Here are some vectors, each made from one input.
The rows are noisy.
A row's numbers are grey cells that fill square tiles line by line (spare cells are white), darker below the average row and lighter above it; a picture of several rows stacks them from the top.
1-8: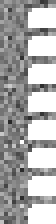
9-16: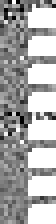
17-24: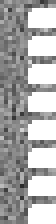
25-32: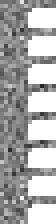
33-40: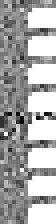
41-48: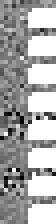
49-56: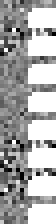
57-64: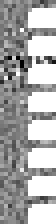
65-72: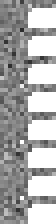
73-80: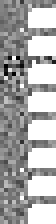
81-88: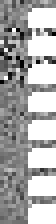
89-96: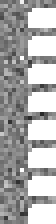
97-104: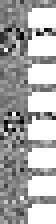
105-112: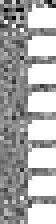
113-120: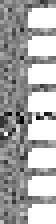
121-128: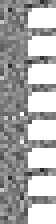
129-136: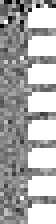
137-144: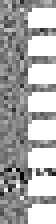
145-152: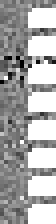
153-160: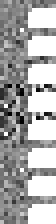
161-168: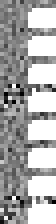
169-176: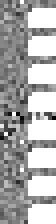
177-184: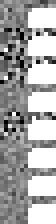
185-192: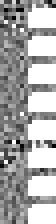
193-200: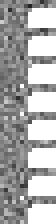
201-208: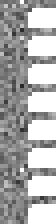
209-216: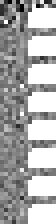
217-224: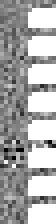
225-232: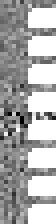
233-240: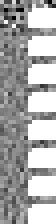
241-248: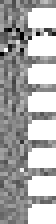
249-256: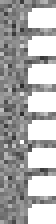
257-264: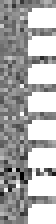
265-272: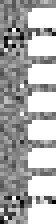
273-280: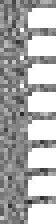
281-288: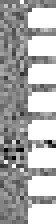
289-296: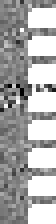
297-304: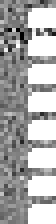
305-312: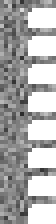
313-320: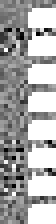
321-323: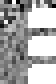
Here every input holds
either a point on a 6-point circle, or a node of a 20-node tree.
